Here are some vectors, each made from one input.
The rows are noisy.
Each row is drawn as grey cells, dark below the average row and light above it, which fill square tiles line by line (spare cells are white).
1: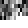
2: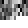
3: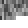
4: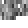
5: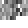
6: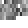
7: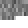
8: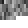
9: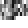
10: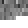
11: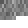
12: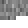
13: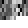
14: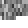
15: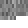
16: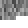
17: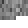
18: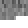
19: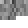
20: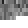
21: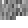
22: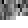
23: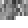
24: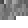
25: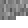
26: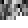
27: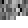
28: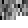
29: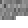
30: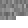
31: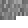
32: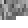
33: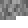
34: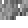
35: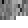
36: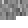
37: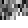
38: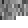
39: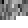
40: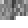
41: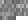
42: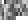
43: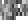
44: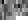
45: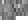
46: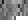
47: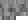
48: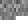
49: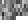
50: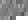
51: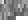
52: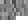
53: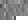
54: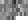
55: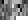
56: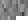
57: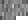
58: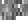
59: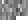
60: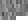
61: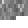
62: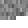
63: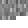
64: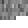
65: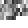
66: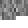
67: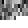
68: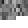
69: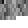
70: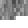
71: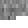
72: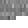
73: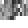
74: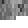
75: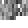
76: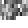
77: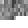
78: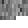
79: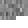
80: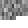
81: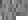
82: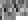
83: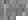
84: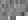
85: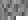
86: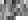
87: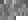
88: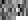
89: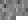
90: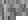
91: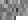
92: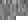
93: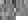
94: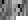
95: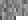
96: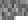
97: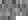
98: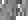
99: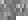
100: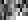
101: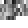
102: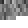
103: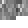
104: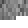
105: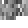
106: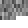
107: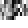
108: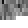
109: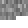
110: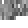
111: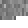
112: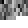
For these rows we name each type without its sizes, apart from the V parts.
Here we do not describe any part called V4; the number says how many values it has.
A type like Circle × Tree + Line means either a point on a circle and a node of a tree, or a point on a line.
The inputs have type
(Bool × Circle + Line) × List(V4).
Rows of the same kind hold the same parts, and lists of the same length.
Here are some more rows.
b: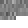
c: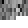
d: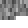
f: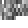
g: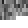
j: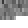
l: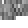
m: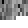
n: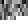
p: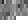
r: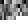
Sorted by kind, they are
b, p
c
d
f, l, n, r
g, j
m

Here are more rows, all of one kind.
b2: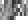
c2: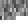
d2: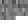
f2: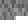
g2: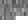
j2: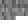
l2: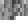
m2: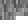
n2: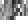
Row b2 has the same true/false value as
l2, m2 and n2.
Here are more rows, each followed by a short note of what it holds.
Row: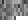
a point on a line, together with a list of one item
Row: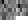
a point on a circle and a true/false value, together with the empty list
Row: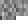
a point on a line, together with a list of one item
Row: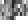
a point on a circle and a true/false value, together with the empty list
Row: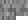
a point on a line, together with a list of two items
